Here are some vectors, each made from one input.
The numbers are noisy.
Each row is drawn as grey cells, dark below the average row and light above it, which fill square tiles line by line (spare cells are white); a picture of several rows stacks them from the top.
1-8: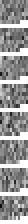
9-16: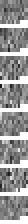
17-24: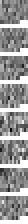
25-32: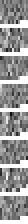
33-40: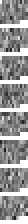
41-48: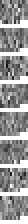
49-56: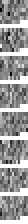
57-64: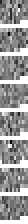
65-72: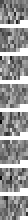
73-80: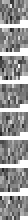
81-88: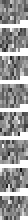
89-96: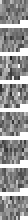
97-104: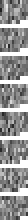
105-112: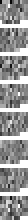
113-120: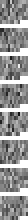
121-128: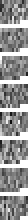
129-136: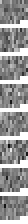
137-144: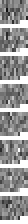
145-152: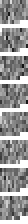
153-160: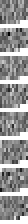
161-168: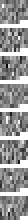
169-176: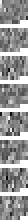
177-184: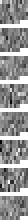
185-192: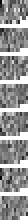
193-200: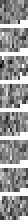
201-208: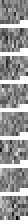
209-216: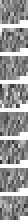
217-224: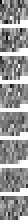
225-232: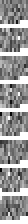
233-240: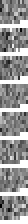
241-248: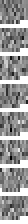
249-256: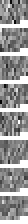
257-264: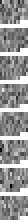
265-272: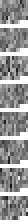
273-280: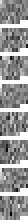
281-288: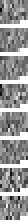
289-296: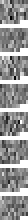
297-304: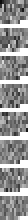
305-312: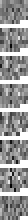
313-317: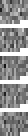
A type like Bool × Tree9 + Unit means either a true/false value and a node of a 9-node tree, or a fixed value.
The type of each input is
Bool × Bool × Bool × Bool × Bool + (Line9 + Line10) × Line10.
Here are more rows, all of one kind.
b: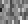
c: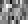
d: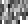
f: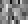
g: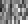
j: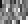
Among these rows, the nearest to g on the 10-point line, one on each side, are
d and f.
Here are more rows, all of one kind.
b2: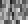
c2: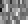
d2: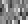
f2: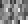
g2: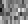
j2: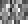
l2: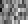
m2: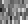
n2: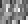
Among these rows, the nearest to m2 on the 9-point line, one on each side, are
j2 and n2.
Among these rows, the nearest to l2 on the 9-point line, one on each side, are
c2 and g2.
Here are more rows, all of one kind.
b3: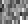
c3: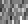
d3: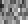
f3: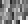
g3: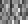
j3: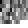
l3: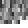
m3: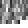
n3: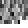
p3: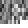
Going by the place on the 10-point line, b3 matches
j3 and l3.
